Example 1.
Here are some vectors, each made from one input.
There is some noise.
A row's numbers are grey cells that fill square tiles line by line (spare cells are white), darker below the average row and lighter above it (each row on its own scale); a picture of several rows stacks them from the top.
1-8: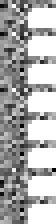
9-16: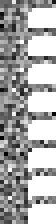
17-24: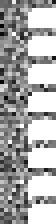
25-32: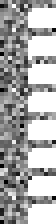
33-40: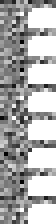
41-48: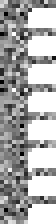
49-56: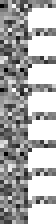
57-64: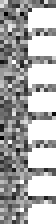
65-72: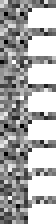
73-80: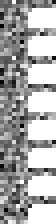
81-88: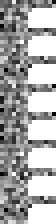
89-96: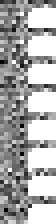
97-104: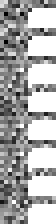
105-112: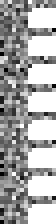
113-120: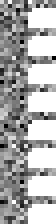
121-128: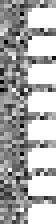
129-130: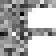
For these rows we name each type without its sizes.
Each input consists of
a label.
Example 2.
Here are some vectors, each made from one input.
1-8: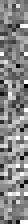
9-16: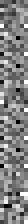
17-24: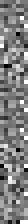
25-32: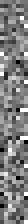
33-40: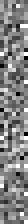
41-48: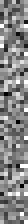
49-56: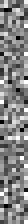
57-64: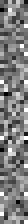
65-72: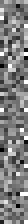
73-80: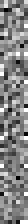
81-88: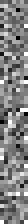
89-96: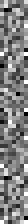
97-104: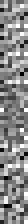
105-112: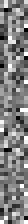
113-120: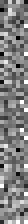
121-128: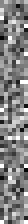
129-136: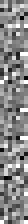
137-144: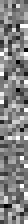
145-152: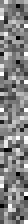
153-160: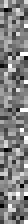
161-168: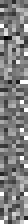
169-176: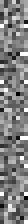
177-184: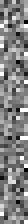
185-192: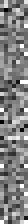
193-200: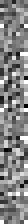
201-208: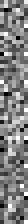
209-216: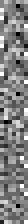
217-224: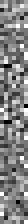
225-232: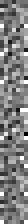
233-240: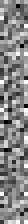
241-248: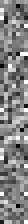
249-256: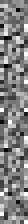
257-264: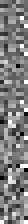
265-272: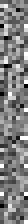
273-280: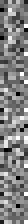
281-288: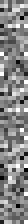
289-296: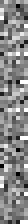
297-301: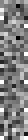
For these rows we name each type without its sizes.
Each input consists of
a point on a circle.
